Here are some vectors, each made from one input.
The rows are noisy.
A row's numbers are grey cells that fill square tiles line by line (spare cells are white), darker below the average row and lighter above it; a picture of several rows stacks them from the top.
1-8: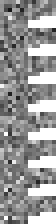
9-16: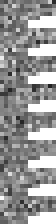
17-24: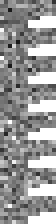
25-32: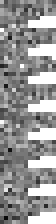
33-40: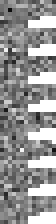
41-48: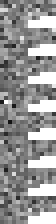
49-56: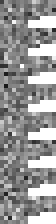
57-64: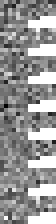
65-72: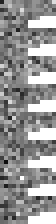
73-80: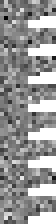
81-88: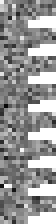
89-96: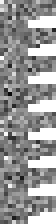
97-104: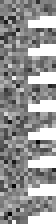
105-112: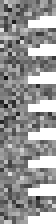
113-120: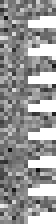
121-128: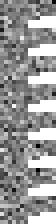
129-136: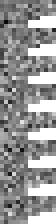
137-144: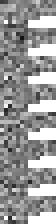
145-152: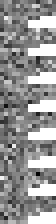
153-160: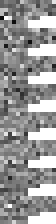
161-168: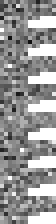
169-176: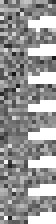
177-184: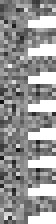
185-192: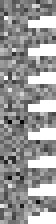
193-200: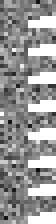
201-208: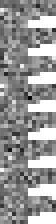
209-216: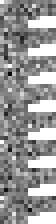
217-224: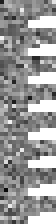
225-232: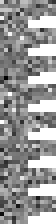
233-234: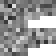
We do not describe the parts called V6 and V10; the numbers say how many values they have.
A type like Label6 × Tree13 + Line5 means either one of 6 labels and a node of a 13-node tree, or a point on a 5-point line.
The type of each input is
(Bool × Line5 + V10) × V6.
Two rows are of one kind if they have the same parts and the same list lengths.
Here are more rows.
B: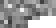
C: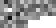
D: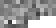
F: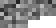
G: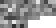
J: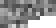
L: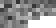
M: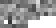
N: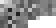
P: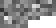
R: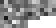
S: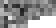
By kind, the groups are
B, D, G, M, R
C, F, J, L, N, P, S

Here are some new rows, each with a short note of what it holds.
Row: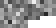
a point on a 5-point line, a true/false value and a value of V6
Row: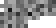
a value of V6 and a value of V10
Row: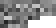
a value of V6 and a value of V10
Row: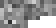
a point on a 5-point line, a true/false value and a value of V6
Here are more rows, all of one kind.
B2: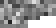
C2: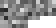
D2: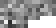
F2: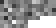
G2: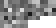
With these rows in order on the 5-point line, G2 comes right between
C2 and D2.
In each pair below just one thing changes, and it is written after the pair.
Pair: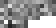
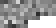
the value of V6
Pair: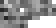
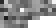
the place on the 5-point line
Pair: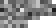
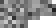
the place on the 5-point line
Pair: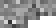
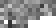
the value of V6
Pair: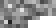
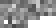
the value of V6
